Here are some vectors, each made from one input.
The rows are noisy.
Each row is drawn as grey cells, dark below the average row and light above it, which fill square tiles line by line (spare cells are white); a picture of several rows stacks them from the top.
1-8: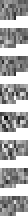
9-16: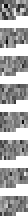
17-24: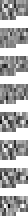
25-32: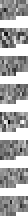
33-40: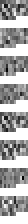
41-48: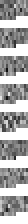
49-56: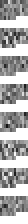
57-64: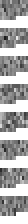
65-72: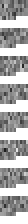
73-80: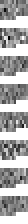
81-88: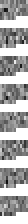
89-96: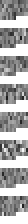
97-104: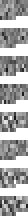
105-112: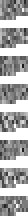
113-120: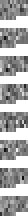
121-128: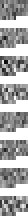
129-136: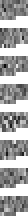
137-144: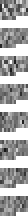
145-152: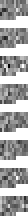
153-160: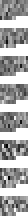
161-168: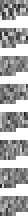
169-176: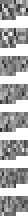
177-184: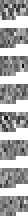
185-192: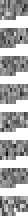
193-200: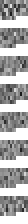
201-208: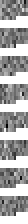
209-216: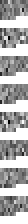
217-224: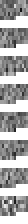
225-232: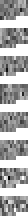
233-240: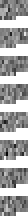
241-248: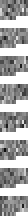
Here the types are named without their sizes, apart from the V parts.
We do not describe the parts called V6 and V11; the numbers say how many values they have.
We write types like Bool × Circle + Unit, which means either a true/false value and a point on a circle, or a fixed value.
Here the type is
Bool × Bool × Bool × Label × V11 + V6.
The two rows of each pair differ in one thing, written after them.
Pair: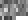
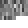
the label
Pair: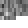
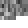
one of the three true/false values
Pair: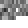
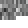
the value of V11
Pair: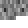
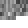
the label
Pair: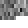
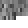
the label
